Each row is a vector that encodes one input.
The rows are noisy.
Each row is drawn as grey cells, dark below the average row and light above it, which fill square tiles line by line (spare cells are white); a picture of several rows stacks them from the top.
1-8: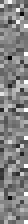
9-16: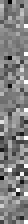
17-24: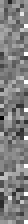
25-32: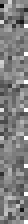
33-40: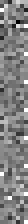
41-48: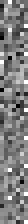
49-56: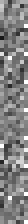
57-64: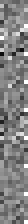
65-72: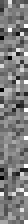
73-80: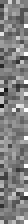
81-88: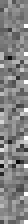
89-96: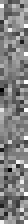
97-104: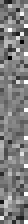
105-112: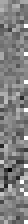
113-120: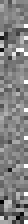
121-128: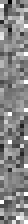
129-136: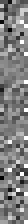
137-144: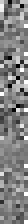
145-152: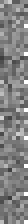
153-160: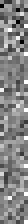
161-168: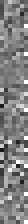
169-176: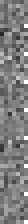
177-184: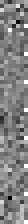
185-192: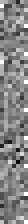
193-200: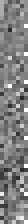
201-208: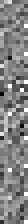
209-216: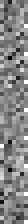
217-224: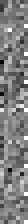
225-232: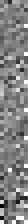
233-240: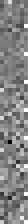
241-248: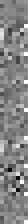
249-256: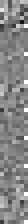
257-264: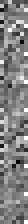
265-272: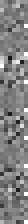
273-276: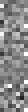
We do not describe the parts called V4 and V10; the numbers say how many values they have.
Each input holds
either a point on a 3-point line and a point on an 8-point line, or a point on a 5-point line, a value of V4 and a value of V10.
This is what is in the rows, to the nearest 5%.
About 35% of them hold a point on a 3-point line and a point on an 8-point line. The rest hold a point on a 5-point line, a value of V4 and a value of V10.
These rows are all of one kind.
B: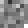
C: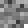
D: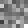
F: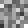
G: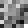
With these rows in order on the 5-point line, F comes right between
C and D.
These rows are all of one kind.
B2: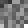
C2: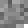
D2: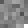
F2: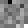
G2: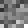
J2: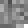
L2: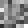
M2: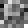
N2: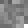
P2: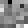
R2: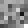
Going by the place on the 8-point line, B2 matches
F2, L2, N2 and P2.
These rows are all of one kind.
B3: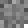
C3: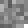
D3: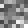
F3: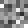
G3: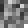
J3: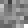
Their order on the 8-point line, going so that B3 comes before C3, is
B3, D3, G3, C3, F3, J3.
